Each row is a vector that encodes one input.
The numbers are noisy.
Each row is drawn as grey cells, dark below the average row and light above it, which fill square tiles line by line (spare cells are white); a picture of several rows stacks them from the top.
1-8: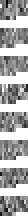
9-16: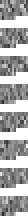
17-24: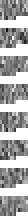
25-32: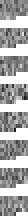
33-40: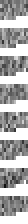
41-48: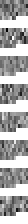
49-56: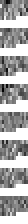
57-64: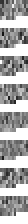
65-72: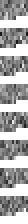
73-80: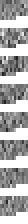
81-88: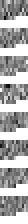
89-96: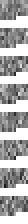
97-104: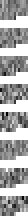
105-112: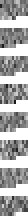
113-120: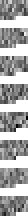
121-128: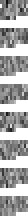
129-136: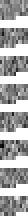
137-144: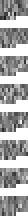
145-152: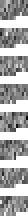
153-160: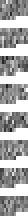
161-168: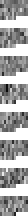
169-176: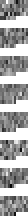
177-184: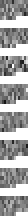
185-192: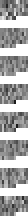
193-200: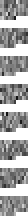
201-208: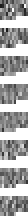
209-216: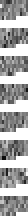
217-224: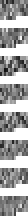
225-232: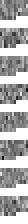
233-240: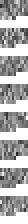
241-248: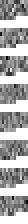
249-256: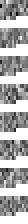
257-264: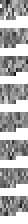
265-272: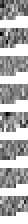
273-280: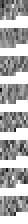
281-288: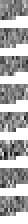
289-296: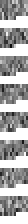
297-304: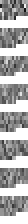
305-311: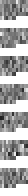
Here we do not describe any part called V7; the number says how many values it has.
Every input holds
four true/false values, together with either a point on a 17-point line, or a value of V7.
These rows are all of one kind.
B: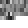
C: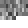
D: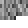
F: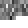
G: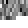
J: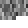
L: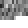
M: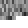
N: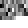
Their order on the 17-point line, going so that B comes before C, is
G, B, F, M, N, L, J, C, D.
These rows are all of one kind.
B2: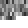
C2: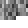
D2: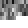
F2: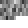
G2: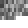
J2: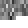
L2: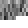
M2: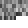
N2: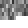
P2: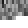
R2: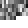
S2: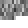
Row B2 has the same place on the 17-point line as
D2, J2 and N2.
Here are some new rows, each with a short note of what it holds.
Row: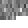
four true/false values and a value of V7
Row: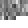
a point on a 17-point line and four true/false values
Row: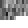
a point on a 17-point line and four true/false values
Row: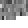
four true/false values and a value of V7
